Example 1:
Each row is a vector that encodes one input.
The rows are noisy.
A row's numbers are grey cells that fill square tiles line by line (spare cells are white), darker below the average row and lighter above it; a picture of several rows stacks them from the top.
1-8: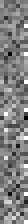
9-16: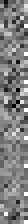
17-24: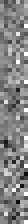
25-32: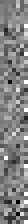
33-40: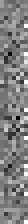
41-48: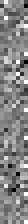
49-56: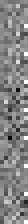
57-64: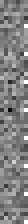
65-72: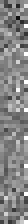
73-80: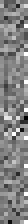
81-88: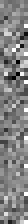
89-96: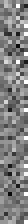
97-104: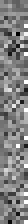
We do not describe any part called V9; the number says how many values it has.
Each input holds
either a point on an 8-point line, or a true/false value and a value of V9.
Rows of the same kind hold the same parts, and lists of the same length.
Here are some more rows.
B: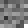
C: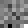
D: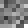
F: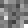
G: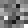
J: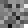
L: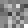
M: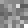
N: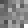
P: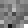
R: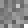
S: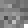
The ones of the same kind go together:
B, D, L, M, N, R, S
C, F, G, J, P

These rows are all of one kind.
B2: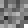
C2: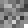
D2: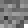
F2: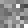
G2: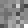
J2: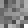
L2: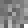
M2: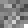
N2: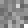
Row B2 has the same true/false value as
C2, D2 and M2.
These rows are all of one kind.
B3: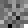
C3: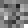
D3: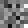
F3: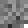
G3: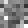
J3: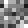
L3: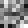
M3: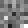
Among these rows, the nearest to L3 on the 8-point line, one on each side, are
D3 and M3.
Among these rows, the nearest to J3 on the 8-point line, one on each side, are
C3 and M3.
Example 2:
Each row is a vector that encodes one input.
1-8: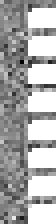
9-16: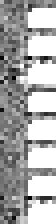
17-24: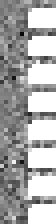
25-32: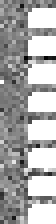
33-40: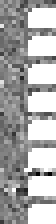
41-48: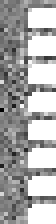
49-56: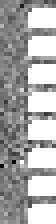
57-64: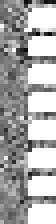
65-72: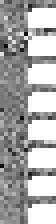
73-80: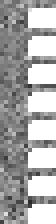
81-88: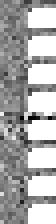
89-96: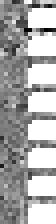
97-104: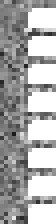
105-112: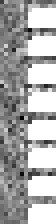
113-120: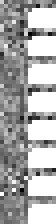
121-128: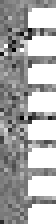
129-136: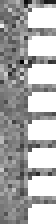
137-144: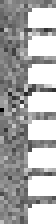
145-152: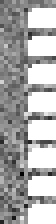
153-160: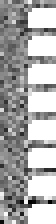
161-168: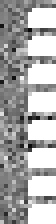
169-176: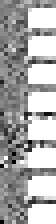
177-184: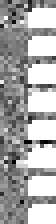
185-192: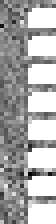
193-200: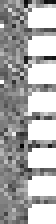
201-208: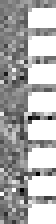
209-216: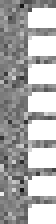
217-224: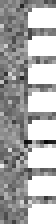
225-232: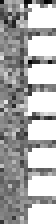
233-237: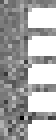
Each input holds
either a point on an 8-point line, or a point on a 10-point line and a true/false value.
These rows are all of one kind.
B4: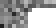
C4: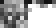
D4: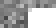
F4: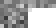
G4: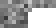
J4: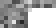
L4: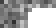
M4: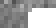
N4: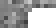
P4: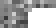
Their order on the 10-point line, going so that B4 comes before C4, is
B4, G4, C4, N4, P4, D4, F4, L4, M4, J4.
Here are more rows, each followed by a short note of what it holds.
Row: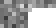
a point on a 10-point line and a true/false value
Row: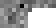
a point on an 8-point line
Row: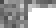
a point on a 10-point line and a true/false value
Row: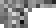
a point on an 8-point line
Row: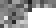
a point on an 8-point line
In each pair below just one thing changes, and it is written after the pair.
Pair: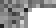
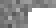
the place on the 10-point line
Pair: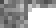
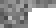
the place on the 10-point line
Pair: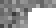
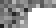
the place on the 10-point line
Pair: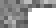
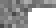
the place on the 10-point line
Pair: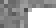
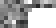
the place on the 10-point line
